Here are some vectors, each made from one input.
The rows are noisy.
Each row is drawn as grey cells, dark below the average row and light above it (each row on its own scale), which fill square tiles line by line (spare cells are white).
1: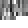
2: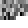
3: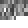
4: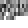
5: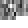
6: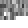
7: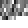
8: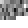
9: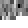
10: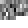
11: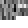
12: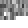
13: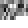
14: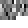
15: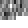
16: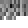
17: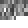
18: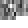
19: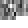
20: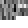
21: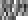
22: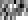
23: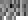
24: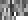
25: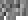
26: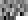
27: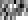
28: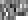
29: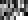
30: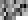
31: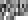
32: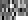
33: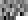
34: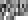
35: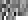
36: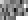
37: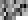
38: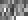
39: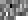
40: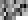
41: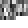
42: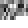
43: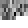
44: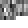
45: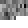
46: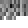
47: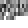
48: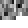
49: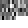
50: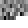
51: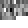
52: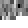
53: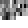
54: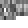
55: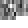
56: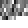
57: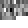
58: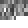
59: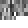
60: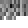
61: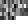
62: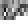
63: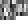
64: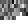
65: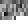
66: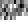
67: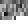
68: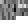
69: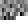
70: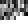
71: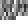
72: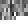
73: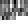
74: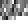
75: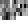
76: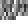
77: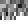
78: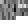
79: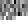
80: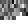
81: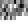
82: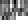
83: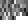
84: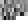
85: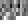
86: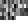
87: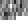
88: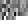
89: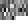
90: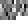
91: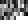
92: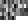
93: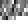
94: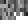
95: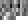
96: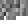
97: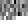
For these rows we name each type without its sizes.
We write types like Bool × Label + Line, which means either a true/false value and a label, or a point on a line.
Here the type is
(Bool × Bool × Bool + Line) × Label.
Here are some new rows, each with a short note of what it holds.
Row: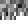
a label and three true/false values
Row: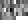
a label and three true/false values
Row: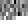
a label and three true/false values
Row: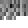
a label and three true/false values
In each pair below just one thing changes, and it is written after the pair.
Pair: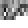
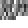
one of the three true/false values
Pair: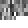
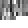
one of the three true/false values
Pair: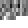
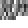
the label
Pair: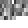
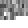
one of the three true/false values
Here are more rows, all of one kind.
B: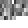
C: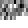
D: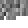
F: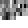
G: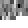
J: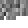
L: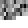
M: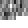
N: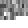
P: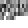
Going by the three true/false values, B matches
C and L.
